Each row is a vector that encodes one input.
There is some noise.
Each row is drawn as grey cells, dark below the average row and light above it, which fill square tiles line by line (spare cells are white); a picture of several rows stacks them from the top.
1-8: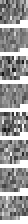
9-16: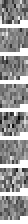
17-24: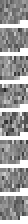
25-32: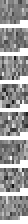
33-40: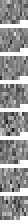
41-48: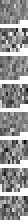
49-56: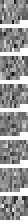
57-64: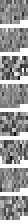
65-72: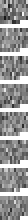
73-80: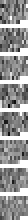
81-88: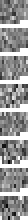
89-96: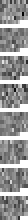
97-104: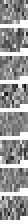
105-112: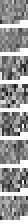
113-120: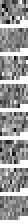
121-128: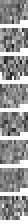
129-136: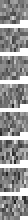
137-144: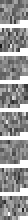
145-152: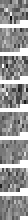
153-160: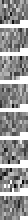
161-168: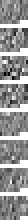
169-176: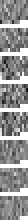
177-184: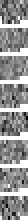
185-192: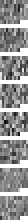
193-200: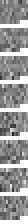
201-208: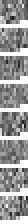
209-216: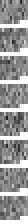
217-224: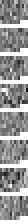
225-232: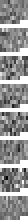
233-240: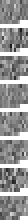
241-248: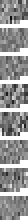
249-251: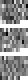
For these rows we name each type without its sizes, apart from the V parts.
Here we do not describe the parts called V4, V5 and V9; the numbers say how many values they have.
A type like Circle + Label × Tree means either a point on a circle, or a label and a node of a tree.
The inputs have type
(Bool × Bool × Bool × Bool + Circle) × V5 + Line × V4 × V9.
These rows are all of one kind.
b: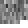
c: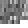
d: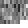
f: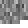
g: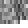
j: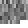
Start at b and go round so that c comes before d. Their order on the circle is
b, c, f, j, g, d.
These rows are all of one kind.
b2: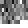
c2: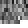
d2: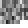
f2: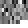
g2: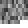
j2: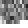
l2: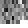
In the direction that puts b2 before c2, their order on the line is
l2, b2, f2, d2, j2, g2, c2.
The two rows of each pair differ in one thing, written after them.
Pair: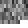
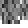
the value of V9
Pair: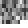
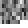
the value of V9
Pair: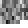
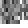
the place on the line
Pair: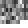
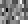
the value of V4
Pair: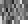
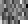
the value of V9
